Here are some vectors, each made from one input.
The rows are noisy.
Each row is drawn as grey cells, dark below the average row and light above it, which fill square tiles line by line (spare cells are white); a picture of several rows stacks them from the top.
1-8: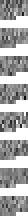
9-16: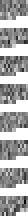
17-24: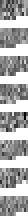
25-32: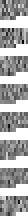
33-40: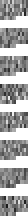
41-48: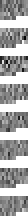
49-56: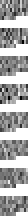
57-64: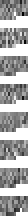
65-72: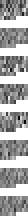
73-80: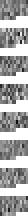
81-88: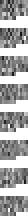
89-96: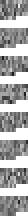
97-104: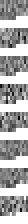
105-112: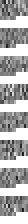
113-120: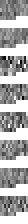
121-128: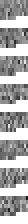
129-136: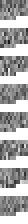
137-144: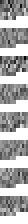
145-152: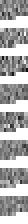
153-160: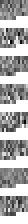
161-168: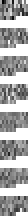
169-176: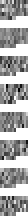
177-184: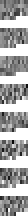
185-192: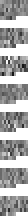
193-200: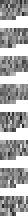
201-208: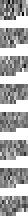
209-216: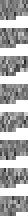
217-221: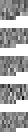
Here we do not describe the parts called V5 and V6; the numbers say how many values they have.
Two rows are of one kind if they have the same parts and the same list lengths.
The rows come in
5 kinds.
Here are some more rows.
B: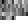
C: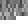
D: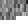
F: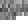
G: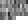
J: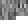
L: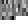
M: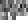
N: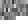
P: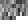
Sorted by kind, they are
B, L
C, M
D, F, G, N
J
P

